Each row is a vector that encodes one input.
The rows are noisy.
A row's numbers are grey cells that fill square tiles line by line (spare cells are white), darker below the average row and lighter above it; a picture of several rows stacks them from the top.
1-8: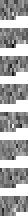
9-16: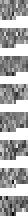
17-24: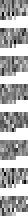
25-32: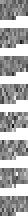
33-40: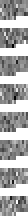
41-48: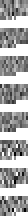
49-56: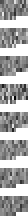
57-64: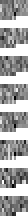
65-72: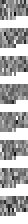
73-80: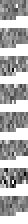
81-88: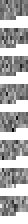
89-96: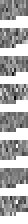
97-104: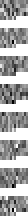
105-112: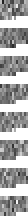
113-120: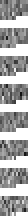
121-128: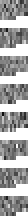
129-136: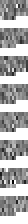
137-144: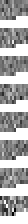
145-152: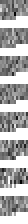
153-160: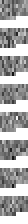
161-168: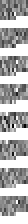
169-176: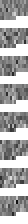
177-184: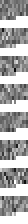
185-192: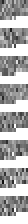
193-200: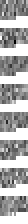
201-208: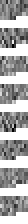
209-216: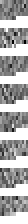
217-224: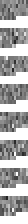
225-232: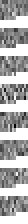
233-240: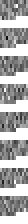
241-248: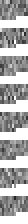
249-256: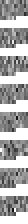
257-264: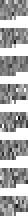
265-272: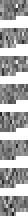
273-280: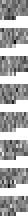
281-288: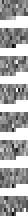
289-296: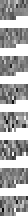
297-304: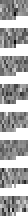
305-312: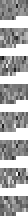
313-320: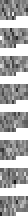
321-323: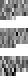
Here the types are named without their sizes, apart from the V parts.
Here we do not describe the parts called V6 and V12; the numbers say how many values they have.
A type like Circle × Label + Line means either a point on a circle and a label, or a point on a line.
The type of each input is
Bool × (Line + V6) × V12.
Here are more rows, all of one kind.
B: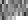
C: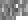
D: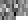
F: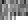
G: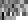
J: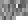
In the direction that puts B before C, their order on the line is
F, B, J, C, G, D.
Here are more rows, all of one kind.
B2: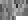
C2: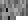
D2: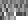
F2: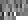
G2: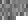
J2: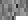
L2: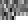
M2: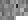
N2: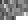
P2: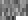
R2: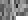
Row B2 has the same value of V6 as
J2, M2 and R2.
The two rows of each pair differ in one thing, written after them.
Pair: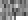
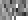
the place on the line
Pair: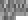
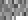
the place on the line
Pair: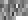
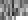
the place on the line
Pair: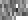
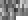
the place on the line
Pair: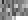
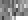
the place on the line
